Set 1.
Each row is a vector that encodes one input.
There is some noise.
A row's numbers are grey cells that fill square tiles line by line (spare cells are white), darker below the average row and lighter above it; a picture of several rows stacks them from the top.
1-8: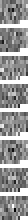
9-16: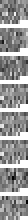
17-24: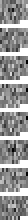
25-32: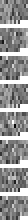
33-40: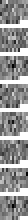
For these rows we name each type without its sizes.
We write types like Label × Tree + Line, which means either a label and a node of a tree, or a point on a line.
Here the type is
Bool × Circle.
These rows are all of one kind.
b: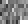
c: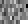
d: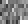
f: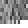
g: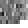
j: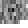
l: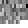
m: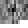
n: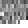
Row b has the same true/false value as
c, d and g.
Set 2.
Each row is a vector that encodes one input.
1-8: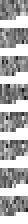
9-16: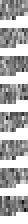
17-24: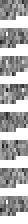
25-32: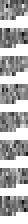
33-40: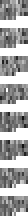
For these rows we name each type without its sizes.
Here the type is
Bool × Label.
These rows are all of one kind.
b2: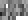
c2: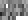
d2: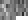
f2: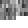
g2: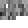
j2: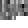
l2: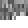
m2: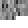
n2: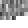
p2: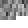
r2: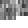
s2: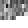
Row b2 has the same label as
c2, g2 and n2.
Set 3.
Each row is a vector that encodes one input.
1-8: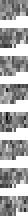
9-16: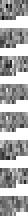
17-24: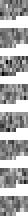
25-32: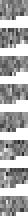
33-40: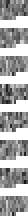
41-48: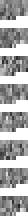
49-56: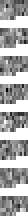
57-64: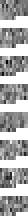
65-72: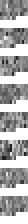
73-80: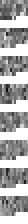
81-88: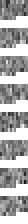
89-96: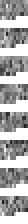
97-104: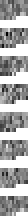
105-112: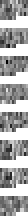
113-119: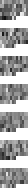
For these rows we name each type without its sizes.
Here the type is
Label × Tree.
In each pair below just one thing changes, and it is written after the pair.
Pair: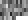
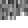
the label
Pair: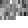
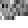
the label
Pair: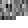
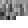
the label
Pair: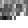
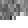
the node of the tree
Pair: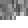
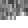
the node of the tree
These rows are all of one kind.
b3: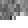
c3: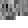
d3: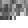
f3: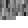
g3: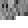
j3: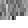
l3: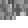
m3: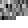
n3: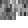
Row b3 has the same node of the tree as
c3 and n3.
